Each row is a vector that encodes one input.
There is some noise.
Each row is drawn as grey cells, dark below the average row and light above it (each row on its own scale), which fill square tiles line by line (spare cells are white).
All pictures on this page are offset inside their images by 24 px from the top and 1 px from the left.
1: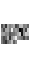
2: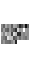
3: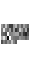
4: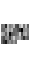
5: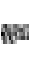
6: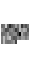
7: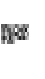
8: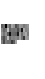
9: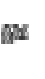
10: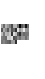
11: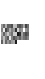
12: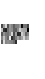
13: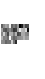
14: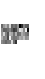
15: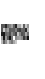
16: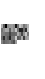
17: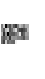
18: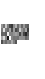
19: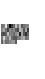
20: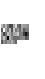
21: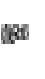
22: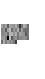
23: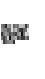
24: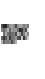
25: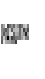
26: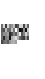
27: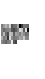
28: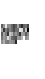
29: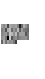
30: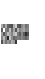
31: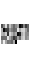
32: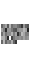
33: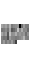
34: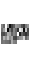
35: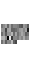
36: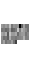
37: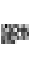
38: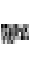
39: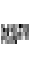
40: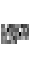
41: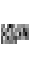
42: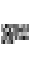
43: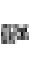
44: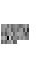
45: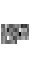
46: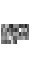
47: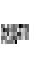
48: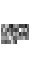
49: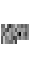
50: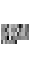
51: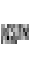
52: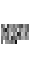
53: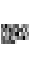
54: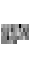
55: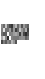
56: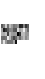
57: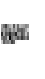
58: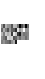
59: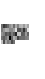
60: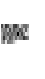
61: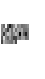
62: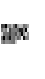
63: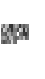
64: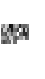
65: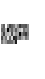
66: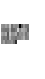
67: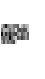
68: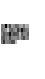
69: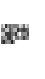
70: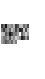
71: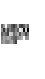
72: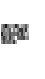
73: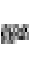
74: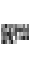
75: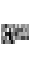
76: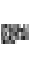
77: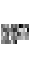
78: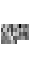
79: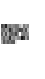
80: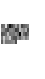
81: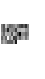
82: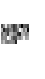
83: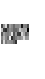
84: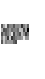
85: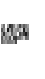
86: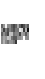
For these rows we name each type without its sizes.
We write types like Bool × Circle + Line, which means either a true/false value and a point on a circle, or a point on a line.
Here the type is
Bool × Bool × Bool × Bool + Label × Label.
